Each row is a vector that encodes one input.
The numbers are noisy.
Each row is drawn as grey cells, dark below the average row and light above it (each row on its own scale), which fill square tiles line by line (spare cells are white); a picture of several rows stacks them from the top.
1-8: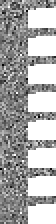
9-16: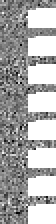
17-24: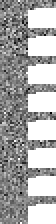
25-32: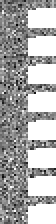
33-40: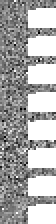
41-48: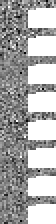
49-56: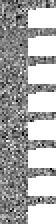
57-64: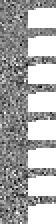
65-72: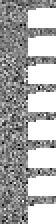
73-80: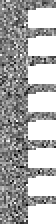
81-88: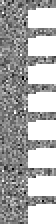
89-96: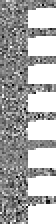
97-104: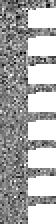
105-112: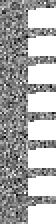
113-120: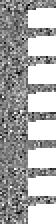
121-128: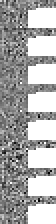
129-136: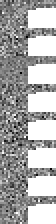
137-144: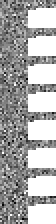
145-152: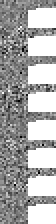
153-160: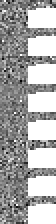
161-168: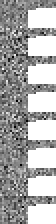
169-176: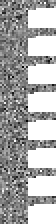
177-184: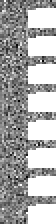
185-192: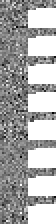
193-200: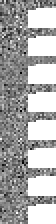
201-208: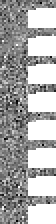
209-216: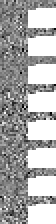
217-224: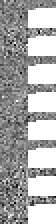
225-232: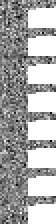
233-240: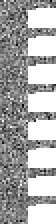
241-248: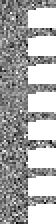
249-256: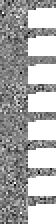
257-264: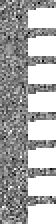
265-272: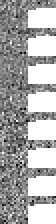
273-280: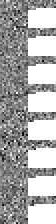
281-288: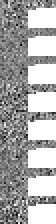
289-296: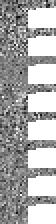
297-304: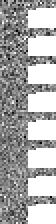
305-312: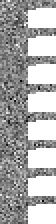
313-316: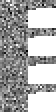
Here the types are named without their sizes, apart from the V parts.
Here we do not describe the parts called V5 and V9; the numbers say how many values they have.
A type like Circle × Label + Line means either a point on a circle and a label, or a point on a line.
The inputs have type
Circle + (Label + Line) × V9 + V5.
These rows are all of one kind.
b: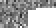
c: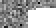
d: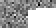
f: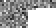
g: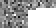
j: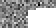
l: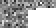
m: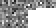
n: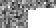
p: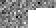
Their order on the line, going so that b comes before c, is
b, c, g, d, n, f, j, p, l, m.
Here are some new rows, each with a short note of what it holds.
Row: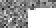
a point on a circle
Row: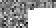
a point on a circle
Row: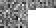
a point on a circle
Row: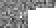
a point on a circle
